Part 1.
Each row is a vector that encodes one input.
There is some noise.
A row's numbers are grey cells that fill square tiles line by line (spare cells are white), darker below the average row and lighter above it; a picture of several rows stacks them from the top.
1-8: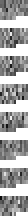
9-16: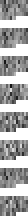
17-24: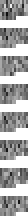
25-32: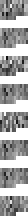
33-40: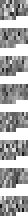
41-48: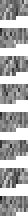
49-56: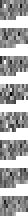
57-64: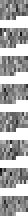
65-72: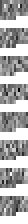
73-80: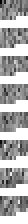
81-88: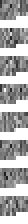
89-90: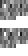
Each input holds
either a point on a 5-point line, or a point on a 6-point line.
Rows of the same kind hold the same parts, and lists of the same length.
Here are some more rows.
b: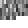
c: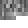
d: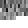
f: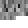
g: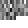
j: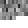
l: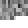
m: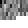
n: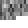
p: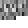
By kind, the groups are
b, g, p
c, d, f, j, l, m, n

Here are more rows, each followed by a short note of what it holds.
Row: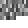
a point on a 5-point line
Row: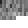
a point on a 6-point line
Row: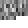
a point on a 5-point line
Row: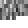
a point on a 5-point line
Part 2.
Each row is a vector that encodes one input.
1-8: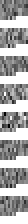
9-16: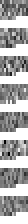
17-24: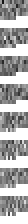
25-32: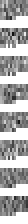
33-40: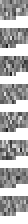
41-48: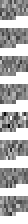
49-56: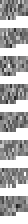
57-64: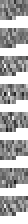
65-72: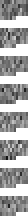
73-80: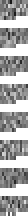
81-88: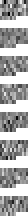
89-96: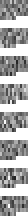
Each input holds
a list of up to two points on a 5-point line.
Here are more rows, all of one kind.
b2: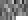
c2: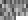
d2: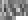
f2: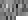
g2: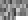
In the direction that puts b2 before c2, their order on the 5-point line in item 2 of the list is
f2, d2, g2, b2, c2.
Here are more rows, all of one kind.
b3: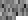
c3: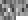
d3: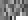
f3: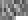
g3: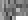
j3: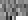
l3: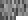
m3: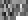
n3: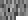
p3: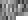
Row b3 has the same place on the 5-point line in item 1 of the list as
l3 and n3.
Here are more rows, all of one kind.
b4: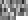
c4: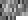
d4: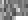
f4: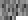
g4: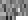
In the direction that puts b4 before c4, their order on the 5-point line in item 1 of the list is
b4, d4, g4, f4, c4.
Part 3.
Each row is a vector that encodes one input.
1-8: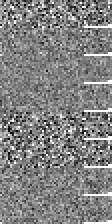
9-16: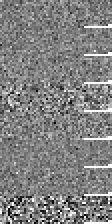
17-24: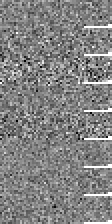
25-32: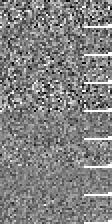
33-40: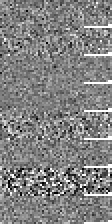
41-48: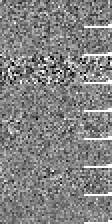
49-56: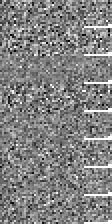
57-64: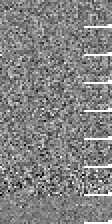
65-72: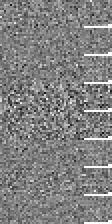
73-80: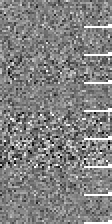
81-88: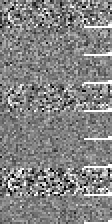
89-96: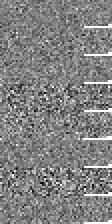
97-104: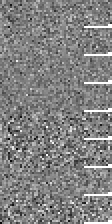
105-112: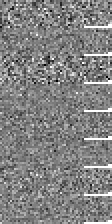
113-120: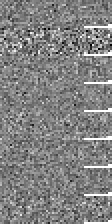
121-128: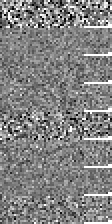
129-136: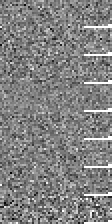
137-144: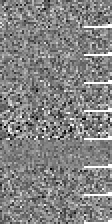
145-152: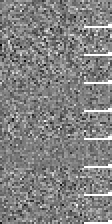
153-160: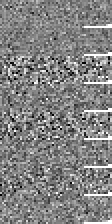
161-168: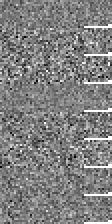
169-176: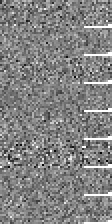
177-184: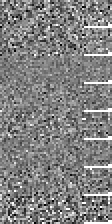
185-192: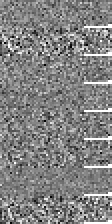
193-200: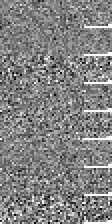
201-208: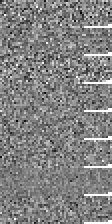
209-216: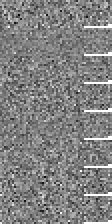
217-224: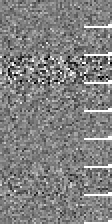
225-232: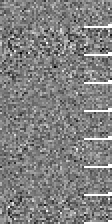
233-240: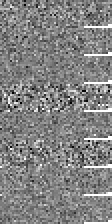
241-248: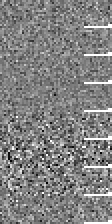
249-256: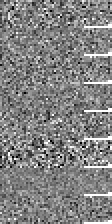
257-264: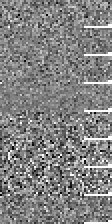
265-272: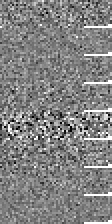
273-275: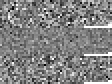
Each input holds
either a point on a 13-point line, or a point on a 15-point line.
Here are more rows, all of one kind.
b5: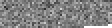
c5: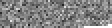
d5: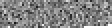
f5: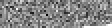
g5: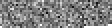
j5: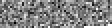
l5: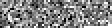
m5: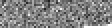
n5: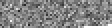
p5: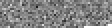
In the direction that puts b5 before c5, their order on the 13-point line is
b5, m5, f5, d5, j5, g5, p5, l5, n5, c5.
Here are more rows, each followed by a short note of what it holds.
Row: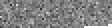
a point on a 15-point line
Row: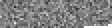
a point on a 15-point line
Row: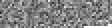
a point on a 13-point line
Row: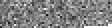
a point on a 15-point line
